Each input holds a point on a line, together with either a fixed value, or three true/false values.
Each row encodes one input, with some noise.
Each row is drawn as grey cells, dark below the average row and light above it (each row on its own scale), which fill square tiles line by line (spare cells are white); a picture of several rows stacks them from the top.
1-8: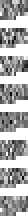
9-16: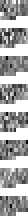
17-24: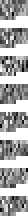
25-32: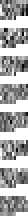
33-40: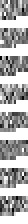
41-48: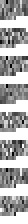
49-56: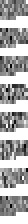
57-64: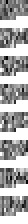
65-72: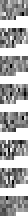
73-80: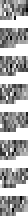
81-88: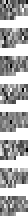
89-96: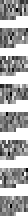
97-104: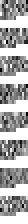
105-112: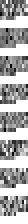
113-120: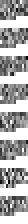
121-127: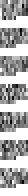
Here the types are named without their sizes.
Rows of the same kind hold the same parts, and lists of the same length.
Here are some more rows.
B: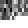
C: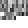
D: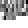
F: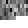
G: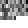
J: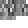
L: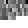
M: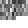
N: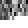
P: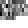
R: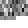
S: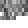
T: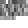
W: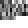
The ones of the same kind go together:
B, C, D, F, G, L, N, S, W
J, M, P, R, T

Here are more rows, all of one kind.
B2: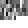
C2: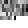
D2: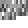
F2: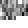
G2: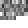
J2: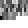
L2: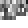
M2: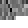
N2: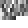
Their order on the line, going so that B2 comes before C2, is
B2, C2, F2, D2, N2, L2, M2, G2, J2.
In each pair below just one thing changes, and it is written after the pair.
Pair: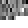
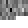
the place on the line
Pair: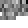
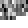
one of the three true/false values
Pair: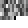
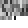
the place on the line
